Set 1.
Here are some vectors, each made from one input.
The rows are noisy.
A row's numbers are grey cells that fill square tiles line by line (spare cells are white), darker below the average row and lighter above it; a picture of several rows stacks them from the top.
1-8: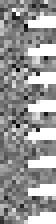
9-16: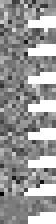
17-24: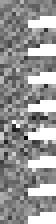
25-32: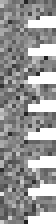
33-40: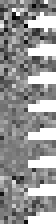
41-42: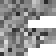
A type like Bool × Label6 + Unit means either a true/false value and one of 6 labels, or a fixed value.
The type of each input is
Tree9.
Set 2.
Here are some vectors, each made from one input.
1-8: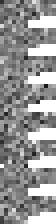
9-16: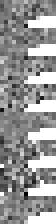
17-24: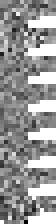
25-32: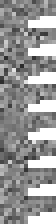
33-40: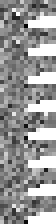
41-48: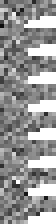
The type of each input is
Tree9.
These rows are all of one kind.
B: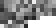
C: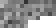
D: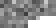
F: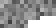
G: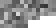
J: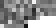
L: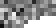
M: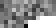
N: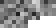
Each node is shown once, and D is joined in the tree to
L and M.
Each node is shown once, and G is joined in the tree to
F.
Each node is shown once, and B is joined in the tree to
J.
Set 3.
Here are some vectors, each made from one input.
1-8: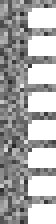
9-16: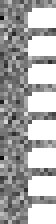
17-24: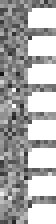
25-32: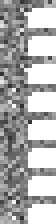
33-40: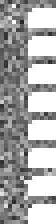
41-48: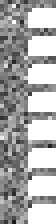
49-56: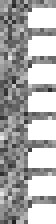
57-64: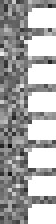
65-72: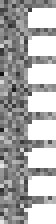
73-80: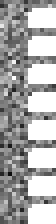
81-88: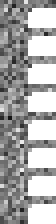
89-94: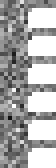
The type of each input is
Line15.
